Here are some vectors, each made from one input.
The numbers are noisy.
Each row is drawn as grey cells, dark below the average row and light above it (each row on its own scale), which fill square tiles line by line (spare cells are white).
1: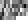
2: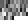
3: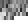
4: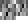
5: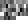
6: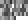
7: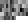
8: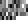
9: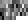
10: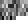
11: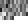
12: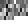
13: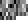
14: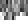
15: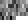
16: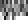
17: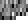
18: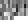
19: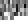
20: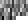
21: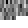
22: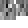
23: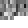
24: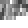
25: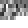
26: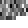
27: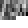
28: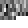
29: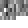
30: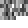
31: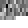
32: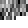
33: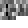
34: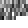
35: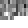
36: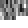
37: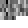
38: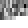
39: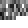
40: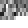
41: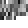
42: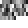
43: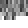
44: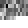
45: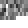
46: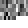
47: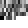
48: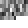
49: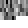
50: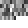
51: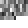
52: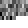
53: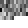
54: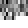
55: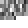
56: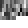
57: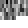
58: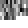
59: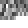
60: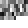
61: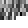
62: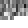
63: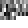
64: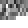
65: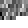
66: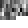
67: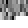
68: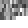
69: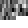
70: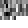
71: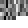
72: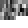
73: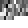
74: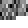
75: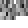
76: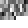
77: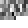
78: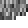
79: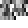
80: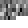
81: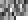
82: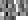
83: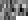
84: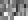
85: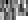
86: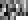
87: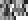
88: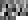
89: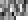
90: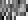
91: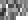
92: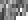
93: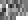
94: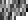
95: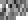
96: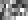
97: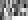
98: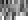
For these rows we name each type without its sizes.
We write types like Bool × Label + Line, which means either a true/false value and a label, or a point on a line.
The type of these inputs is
Bool × List(Line).
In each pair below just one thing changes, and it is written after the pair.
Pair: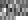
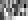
the true/false value
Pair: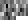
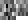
the place on the line in item 2 of the list
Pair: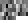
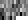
the true/false value
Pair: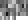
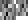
the place on the line in item 2 of the list
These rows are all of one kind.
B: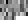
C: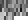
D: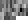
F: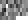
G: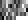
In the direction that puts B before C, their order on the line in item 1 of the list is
G, D, F, B, C.
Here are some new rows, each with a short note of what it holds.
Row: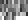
a true/false value, together with a list of one item
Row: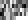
a true/false value, together with a list of two items
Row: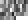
a true/false value, together with the empty list
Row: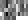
a true/false value, together with a list of two items
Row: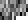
a true/false value, together with a list of two items
